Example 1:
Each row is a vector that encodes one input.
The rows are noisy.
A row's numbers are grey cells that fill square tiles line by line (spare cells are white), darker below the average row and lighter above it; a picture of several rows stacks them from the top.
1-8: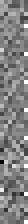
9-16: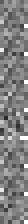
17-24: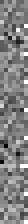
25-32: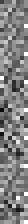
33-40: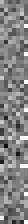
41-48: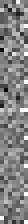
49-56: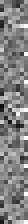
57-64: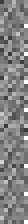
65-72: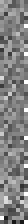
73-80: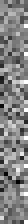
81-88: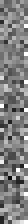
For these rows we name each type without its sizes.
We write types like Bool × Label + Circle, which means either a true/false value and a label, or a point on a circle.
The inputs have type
Label.
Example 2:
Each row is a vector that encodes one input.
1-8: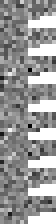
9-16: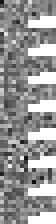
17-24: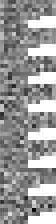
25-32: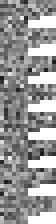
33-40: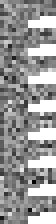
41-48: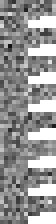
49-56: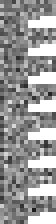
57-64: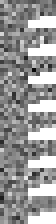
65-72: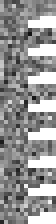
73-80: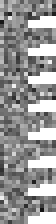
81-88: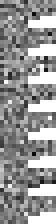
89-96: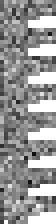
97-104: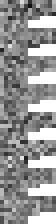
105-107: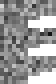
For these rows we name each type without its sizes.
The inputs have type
Tree.
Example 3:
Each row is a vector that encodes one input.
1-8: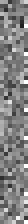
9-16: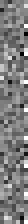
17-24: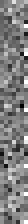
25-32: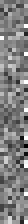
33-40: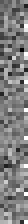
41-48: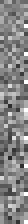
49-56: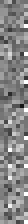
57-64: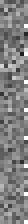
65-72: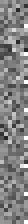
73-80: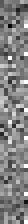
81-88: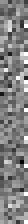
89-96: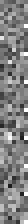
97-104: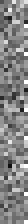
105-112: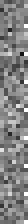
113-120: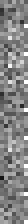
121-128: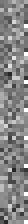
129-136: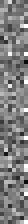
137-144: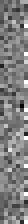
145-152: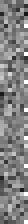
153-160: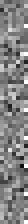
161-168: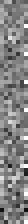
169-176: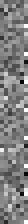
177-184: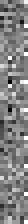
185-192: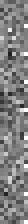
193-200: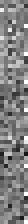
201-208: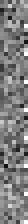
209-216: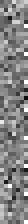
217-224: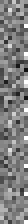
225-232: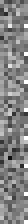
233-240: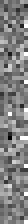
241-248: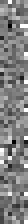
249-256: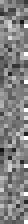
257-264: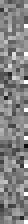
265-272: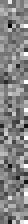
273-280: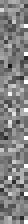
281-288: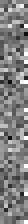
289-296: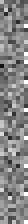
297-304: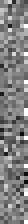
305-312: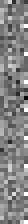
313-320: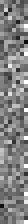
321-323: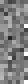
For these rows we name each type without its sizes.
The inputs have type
Circle.
